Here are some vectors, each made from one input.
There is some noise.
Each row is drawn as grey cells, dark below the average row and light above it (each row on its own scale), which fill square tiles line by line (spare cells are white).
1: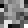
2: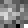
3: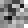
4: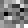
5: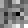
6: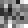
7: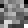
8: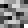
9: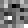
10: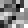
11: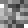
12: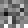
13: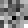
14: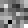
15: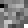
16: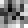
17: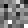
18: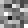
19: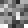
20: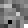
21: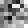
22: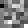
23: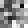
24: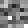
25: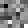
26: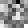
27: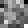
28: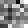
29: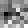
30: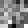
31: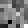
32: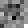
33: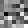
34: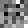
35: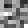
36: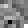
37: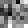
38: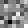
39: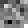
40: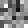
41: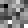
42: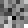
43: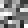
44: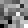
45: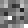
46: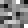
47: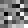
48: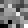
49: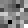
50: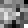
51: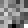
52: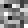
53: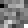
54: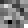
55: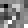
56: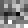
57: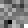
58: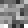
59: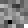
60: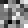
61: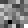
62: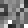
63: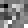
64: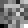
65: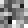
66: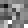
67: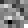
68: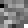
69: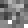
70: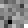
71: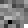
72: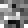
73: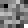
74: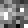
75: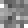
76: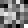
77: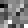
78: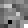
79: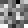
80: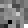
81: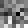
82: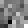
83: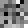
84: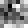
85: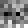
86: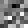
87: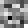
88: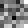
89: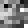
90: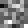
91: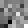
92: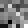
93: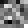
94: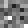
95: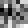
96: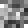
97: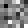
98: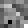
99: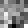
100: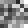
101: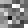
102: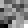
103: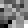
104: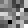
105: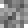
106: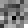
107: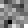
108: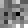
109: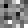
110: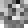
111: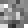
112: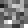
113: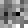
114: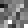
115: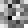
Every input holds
a point on each of two 9-point circles.
